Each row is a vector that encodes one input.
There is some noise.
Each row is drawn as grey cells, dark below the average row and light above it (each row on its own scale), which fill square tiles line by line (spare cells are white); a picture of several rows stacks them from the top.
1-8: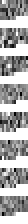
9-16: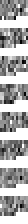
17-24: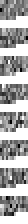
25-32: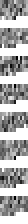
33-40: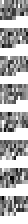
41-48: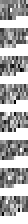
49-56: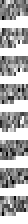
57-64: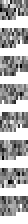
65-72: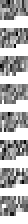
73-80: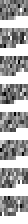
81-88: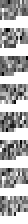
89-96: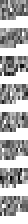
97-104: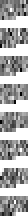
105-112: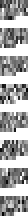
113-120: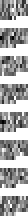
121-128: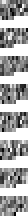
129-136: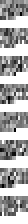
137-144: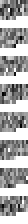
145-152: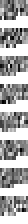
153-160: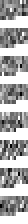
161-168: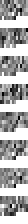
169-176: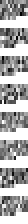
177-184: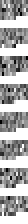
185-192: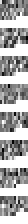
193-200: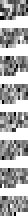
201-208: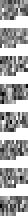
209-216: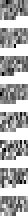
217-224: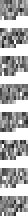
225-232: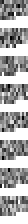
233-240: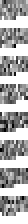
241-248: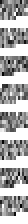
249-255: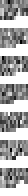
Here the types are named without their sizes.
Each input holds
a label and a point on a line, together with either a point on a circle, or a fixed value.
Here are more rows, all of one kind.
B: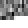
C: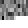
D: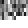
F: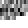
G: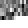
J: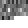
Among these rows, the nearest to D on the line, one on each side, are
B and C.
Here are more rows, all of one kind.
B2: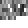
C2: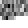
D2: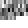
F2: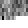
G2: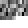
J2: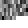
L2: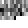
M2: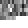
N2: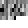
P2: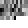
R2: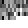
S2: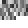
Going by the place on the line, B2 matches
G2 and R2.
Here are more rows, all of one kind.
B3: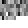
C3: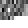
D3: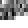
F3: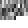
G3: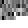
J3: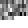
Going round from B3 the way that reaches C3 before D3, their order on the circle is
B3, G3, J3, C3, D3, F3.
